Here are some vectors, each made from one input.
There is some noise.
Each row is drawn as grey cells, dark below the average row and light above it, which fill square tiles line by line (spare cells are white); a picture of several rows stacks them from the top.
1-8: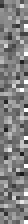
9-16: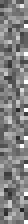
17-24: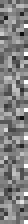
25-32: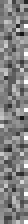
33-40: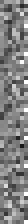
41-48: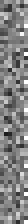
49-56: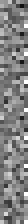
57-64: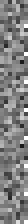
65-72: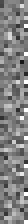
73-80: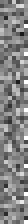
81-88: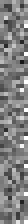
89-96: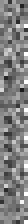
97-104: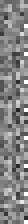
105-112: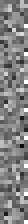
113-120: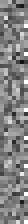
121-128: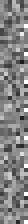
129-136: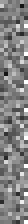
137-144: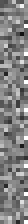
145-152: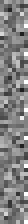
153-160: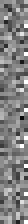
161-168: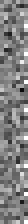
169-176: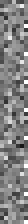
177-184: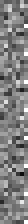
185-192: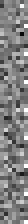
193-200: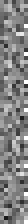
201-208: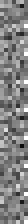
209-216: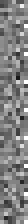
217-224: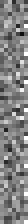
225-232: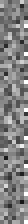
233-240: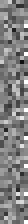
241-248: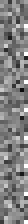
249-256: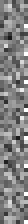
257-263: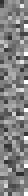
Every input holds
a point on an 8-point circle and a true/false value.
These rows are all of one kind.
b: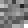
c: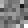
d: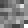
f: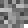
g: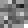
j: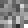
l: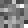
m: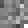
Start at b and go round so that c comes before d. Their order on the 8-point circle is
b, c, f, l, d, m, j, g.
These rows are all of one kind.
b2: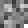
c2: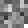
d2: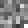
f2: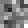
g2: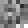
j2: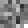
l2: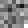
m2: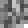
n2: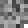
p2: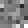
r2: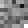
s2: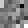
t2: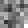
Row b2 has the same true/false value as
c2, d2 and n2.
